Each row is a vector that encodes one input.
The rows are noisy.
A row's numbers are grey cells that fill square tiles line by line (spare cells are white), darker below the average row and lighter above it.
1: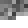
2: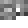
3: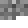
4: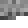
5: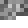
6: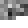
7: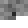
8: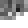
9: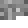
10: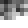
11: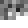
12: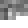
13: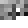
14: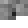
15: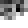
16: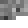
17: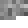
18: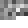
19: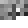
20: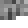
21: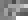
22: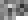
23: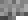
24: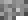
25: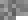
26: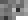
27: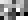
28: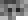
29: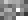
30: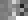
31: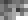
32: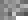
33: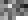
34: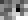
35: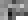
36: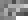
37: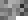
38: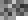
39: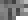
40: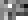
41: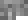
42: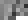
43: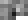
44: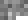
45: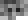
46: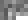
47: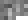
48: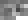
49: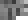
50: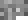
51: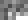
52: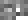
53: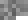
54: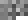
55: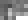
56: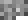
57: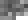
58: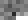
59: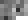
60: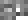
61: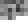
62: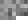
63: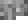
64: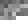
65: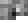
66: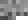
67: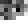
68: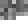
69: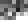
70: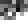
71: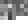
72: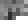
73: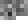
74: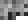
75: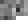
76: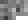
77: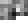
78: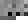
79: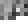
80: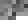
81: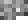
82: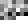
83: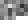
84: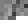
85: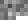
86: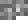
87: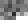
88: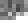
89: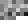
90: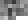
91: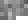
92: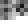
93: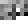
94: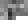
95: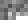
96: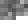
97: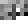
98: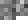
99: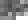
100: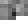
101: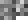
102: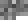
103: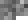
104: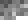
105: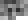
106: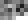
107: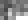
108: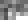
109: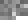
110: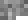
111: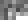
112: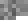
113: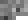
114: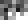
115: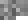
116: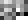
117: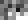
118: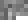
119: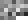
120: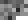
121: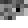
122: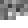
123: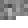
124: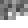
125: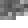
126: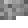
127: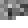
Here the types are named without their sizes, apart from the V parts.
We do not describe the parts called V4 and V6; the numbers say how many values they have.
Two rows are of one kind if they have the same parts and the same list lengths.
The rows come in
2 kinds.
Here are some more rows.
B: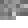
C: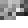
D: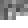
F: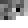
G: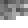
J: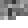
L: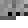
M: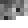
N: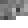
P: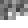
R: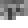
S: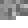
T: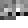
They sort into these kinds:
B, C, D, F, G, M, N, P, S, T
J, L, R

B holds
a true/false value, a value of V4 and a value of V6.
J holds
a label and a value of V4.
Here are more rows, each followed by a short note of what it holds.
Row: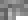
a true/false value, a value of V4 and a value of V6
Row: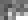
a true/false value, a value of V4 and a value of V6
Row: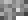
a true/false value, a value of V4 and a value of V6
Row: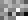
a true/false value, a value of V4 and a value of V6
